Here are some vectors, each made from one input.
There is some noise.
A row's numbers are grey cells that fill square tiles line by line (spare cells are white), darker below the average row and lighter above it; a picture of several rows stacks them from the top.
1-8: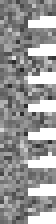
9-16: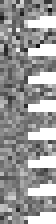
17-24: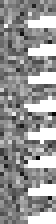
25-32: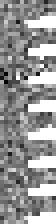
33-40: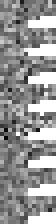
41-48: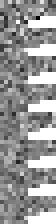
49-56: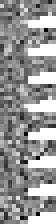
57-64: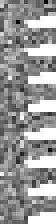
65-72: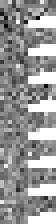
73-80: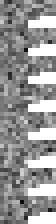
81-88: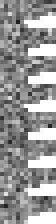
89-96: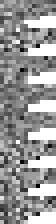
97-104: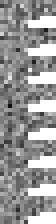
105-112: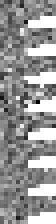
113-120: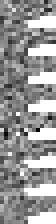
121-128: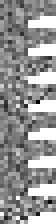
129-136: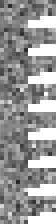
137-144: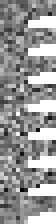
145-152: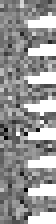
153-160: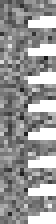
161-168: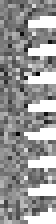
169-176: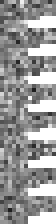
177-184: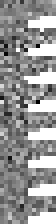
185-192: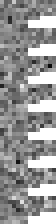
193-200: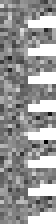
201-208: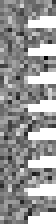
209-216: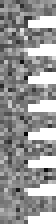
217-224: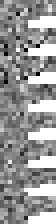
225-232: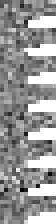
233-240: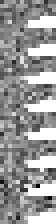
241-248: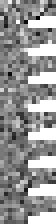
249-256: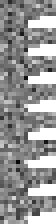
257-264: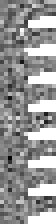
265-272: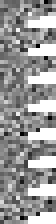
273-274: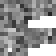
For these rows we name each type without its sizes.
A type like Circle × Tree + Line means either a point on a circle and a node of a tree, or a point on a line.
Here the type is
(Bool × Bool × Bool + Unit) × (Circle + Unit) + Line.
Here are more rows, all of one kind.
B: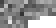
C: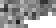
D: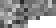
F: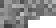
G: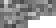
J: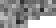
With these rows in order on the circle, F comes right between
C and G.
